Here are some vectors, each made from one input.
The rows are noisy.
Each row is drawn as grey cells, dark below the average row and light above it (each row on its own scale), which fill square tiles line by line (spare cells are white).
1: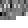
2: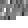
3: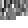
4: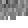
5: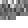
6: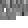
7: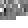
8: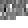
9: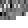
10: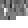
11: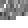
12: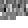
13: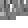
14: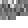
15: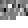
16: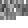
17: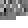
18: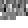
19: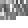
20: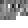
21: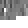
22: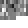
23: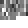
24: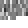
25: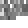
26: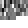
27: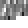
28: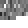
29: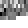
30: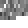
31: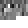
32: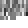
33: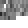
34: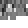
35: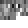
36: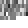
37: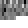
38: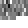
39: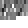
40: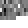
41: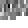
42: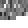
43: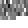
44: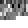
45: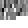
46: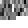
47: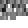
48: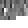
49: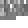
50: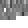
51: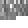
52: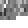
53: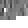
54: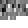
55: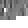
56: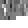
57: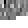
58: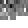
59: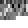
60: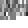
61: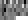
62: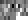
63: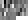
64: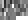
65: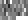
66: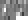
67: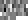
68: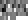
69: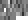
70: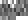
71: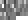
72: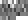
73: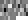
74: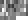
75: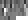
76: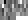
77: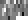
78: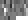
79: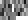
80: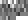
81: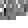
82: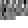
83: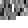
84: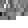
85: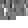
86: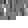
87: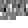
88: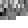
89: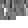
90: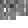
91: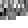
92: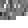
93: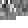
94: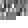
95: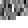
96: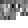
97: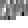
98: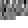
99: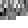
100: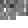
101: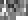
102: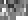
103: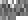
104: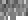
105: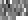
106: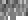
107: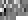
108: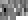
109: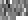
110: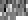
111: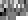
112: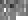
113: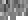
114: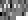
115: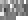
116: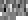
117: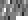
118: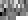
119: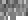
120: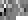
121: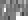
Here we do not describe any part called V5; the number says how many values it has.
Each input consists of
a value of V5, together with a list of up to two points on a 7-point line.
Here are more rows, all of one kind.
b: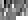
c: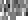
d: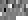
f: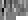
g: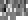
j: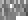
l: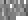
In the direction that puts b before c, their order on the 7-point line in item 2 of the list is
l, j, b, d, f, c, g.
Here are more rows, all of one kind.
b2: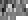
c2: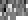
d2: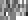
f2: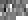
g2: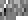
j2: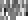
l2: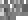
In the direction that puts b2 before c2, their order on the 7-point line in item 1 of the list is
b2, c2, f2, l2, g2, j2, d2.
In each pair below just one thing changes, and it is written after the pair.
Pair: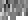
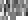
the place on the 7-point line in item 2 of the list
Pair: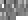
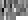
the place on the 7-point line in item 1 of the list
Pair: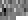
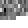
the place on the 7-point line in item 2 of the list
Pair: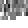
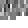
the place on the 7-point line in item 2 of the list
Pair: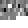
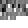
the place on the 7-point line in item 1 of the list
